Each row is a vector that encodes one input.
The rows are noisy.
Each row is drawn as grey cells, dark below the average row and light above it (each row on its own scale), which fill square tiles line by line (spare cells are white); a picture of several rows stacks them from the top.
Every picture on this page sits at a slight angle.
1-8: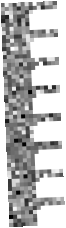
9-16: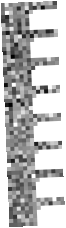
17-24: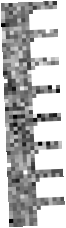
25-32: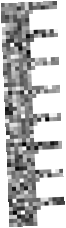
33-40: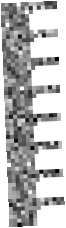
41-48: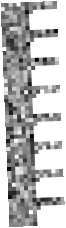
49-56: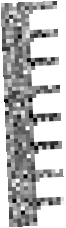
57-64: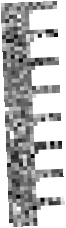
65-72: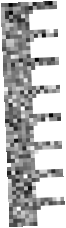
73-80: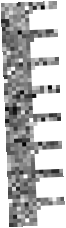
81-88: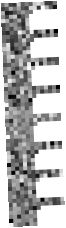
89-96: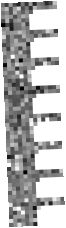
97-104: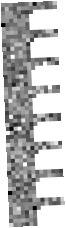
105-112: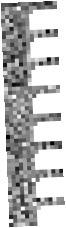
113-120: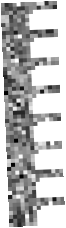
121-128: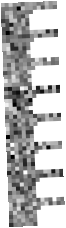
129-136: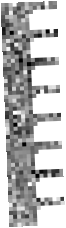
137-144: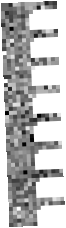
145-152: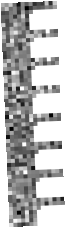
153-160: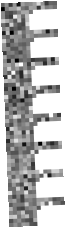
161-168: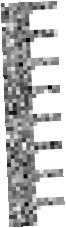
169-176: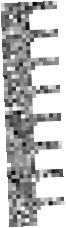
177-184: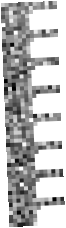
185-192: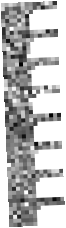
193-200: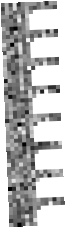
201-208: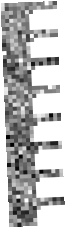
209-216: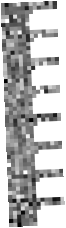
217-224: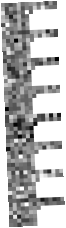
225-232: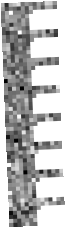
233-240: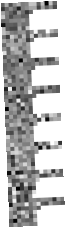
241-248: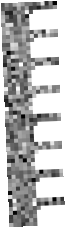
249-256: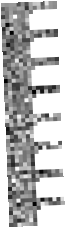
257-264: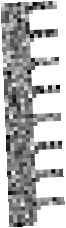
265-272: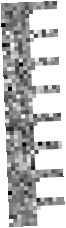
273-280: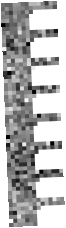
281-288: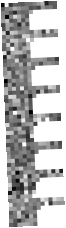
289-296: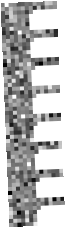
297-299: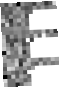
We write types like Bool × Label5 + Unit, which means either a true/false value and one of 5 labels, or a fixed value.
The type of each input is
Bool × ((Label5 + Line6) × Label11 + Label9).
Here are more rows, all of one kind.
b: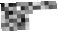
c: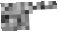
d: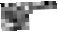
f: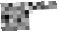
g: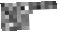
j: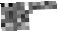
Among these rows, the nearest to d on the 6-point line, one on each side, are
f and g.
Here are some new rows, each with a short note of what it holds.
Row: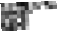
one of 5 labels, one of 11 labels and a true/false value
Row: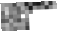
one of 9 labels and a true/false value
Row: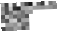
one of 5 labels, one of 11 labels and a true/false value
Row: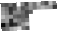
one of 11 labels, a point on a 6-point line and a true/false value
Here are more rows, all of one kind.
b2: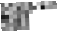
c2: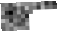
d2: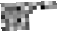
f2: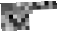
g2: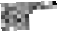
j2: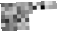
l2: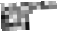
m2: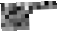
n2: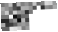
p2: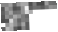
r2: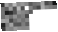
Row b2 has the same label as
d2 and j2.
